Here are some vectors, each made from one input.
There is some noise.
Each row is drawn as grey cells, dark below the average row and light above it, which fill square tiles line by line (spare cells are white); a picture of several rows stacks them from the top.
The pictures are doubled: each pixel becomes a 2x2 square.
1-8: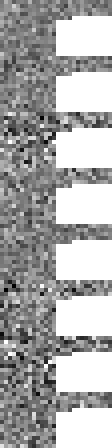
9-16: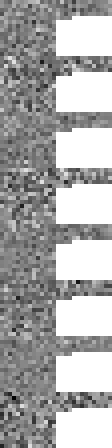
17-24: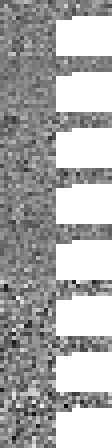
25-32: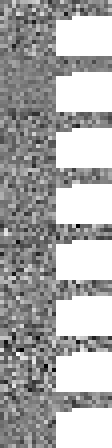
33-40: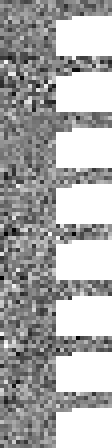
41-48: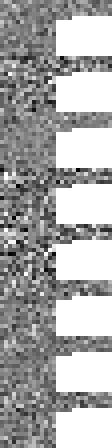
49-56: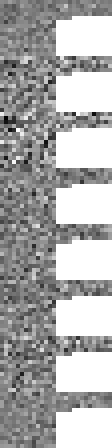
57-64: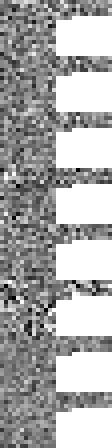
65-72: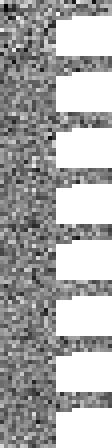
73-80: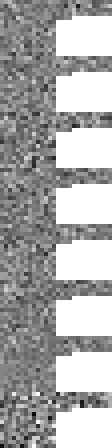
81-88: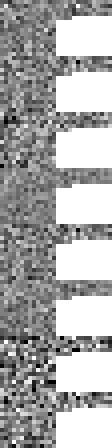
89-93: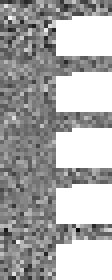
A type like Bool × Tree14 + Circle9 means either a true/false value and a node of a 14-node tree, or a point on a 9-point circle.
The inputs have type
Bool × (Line5 + Line7).
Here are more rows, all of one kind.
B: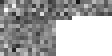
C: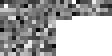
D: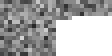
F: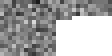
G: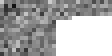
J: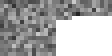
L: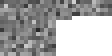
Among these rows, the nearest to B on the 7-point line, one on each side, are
C and D.
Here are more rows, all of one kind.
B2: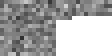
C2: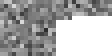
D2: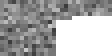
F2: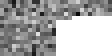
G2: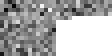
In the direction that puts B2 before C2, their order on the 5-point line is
B2, G2, C2, D2, F2.
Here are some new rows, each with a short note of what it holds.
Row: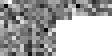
a point on a 7-point line and a true/false value
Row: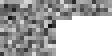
a point on a 5-point line and a true/false value
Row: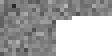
a point on a 7-point line and a true/false value
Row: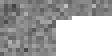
a point on a 7-point line and a true/false value
